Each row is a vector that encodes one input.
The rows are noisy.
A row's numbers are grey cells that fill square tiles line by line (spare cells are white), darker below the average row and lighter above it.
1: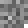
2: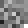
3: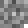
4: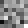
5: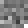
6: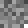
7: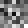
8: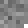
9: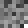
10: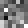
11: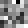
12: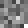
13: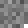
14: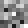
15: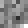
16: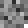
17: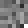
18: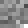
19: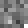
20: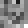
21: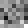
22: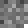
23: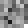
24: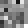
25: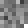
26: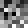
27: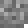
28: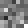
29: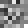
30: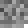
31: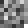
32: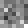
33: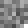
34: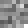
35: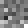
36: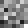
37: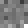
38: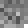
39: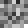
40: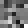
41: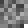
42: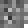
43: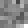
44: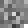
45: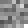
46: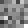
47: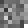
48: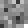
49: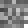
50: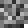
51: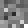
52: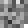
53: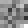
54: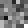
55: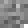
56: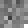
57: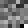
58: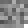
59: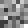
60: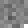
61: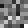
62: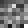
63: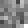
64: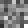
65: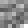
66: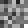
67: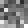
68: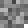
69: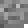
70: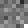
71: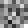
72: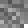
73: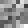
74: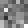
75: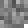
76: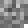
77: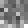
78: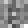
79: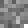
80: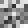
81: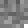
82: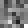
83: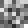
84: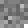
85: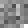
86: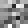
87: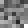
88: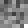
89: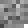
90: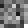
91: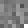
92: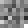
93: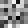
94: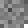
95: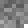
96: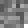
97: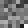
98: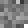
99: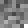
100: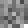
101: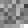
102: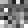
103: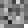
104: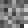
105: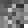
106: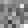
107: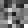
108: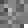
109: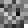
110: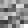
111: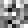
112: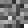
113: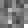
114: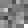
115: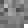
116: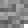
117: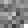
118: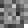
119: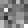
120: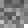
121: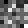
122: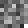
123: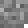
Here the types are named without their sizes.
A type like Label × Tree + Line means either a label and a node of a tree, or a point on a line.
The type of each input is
Bool × Bool × Bool × Bool + List(Line).
